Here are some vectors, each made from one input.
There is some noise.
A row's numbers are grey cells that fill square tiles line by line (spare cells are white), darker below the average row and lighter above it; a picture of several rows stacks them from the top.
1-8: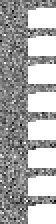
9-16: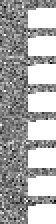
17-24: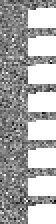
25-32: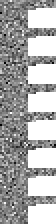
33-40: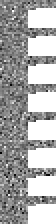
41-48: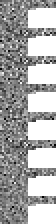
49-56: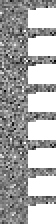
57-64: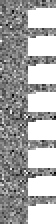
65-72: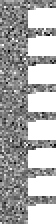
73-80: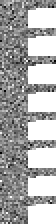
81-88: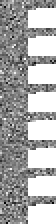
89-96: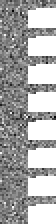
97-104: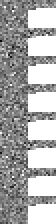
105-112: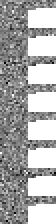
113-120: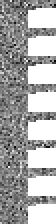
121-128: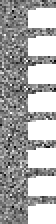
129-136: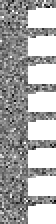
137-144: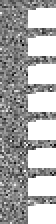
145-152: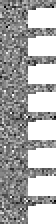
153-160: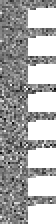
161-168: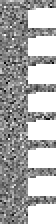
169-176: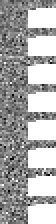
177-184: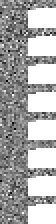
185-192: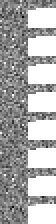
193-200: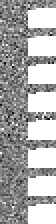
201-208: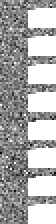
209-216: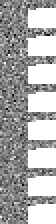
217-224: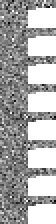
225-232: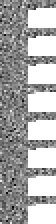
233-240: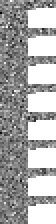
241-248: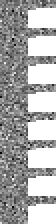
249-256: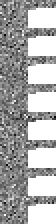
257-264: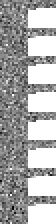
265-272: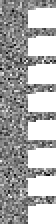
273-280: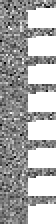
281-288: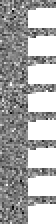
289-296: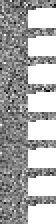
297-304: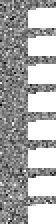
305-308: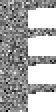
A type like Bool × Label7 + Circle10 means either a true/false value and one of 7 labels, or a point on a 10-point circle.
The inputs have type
Circle6 + (Line6 × Tree12 + Line12) × Line9.
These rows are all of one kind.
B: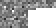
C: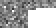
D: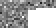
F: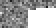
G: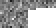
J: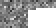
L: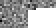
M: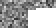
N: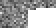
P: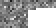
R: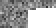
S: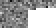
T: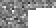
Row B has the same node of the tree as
G, J, M and P.
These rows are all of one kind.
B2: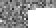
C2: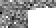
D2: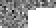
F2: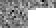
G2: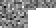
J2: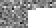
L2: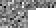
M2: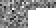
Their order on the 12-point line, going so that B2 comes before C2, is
J2, G2, L2, D2, B2, C2, M2, F2.
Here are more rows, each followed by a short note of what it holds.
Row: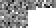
a point on a 6-point circle
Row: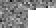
a point on a 6-point line, a point on a 9-point line and a node of a 12-node tree
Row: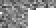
a point on a 6-point line, a point on a 9-point line and a node of a 12-node tree
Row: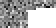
a point on a 6-point circle
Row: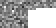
a point on a 6-point line, a point on a 9-point line and a node of a 12-node tree
